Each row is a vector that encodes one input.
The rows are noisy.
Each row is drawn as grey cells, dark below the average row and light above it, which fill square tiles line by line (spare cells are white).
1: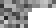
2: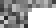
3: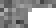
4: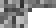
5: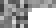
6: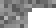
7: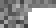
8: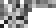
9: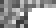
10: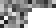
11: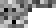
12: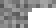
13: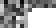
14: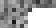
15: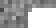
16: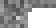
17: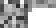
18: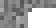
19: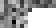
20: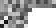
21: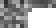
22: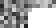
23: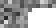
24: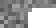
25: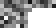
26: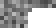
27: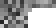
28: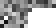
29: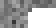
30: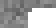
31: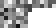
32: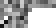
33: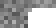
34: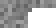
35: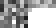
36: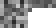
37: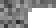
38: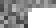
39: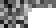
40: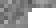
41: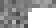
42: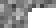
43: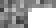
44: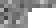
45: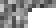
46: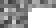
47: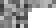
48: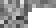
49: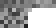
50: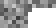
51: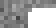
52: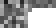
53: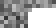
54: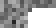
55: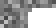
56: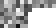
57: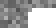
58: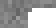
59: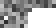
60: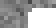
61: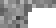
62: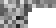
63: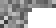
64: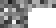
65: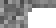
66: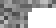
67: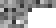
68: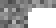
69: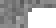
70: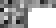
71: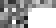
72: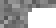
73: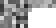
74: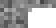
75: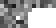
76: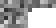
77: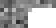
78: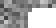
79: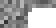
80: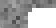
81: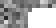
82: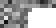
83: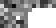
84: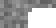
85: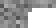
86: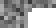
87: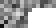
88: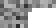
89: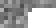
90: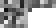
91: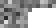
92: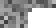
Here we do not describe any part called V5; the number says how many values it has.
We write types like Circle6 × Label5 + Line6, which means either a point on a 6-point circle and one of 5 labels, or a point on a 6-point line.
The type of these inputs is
List2(Line4 × V5).
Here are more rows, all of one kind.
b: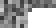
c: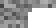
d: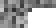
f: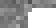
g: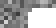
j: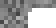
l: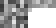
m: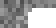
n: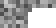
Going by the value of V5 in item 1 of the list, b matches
d, g and j.
